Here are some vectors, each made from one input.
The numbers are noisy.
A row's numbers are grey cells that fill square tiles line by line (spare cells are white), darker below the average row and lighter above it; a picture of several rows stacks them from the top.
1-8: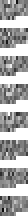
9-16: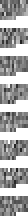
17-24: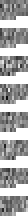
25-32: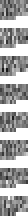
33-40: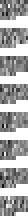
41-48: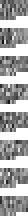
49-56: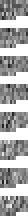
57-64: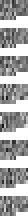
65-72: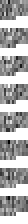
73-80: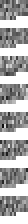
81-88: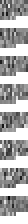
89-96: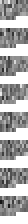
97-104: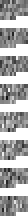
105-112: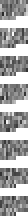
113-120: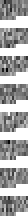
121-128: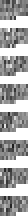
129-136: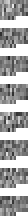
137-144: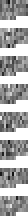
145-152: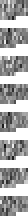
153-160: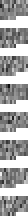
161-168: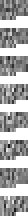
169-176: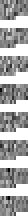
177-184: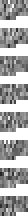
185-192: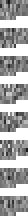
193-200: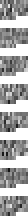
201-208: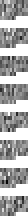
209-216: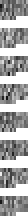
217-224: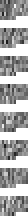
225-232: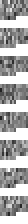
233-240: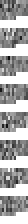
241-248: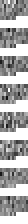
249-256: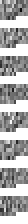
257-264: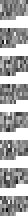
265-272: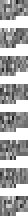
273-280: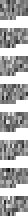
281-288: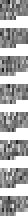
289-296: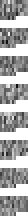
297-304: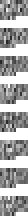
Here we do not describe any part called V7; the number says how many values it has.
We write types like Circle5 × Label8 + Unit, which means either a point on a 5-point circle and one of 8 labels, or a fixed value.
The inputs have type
Line10 + Tree10 + V7.
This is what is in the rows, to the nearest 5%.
About 40% of them hold a point on a 10-point line. About 30% of them hold a node of a 10-node tree. The rest hold a value of V7.
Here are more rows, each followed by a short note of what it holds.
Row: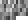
a node of a 10-node tree
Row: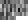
a value of V7
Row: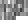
a node of a 10-node tree
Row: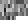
a node of a 10-node tree
